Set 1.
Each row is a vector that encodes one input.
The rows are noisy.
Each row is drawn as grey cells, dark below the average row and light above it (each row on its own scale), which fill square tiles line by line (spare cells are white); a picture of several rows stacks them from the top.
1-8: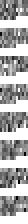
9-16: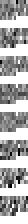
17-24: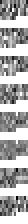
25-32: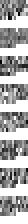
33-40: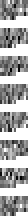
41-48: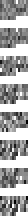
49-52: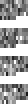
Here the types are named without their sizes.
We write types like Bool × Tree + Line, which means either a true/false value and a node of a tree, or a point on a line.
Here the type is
List(Line).
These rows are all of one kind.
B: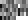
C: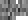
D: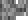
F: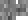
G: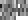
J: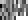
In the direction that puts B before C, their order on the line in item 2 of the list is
G, J, B, D, C, F.
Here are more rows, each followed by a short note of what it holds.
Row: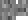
a list of two items
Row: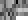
a list of one item
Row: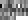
a list of two items
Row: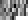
a list of one item
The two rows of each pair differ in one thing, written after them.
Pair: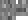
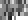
the place on the line in item 1 of the list
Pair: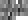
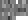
the place on the line in item 1 of the list
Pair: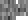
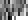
the place on the line in item 1 of the list
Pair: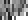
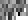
the place on the line in item 2 of the list
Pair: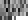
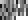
the place on the line in item 2 of the list
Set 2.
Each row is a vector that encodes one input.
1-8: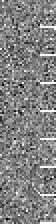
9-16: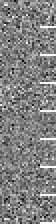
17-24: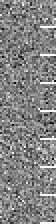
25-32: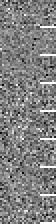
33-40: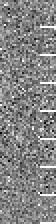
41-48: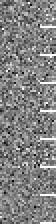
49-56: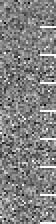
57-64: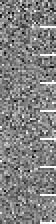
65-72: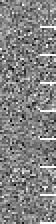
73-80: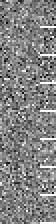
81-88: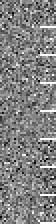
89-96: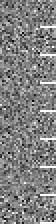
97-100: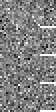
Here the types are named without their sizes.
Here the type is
Circle × Line.
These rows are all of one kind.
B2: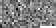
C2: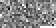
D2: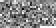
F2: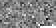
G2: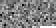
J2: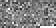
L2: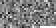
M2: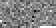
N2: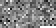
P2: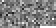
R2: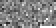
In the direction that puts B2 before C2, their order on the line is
M2, B2, C2, R2, D2, P2, L2, G2, F2, J2, N2.
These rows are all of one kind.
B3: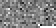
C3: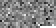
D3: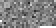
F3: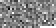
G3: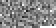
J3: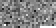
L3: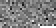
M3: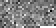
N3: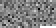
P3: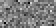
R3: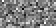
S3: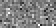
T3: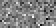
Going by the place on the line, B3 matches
L3 and S3.
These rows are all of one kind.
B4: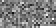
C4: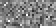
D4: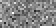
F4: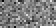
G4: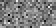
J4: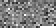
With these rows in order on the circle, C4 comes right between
B4 and F4.
